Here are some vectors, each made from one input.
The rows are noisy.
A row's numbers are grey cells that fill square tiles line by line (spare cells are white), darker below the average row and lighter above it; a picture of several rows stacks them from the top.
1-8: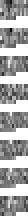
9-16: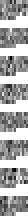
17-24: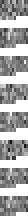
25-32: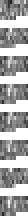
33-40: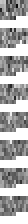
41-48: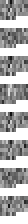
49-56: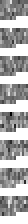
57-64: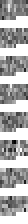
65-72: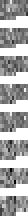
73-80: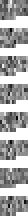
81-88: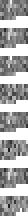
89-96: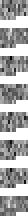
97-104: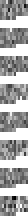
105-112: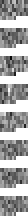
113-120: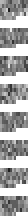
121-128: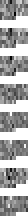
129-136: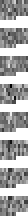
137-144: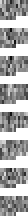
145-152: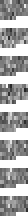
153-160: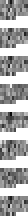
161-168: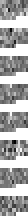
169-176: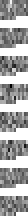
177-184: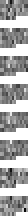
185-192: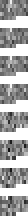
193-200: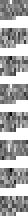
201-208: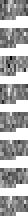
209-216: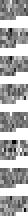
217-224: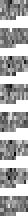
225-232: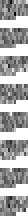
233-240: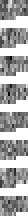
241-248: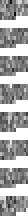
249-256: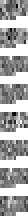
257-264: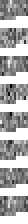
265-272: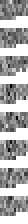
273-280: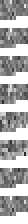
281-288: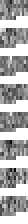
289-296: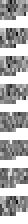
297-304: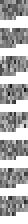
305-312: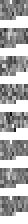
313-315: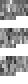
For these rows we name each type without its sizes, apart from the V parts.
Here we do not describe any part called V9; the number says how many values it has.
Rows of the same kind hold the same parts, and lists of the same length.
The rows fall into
5 kinds.
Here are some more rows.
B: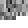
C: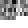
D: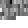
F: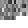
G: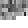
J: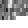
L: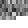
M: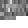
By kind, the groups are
B, D, F, G
C
J
L
M

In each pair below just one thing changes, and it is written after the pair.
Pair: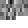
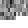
the node of the tree
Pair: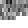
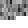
the value of V9
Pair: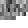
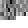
the value of V9
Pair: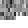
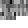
the node of the tree
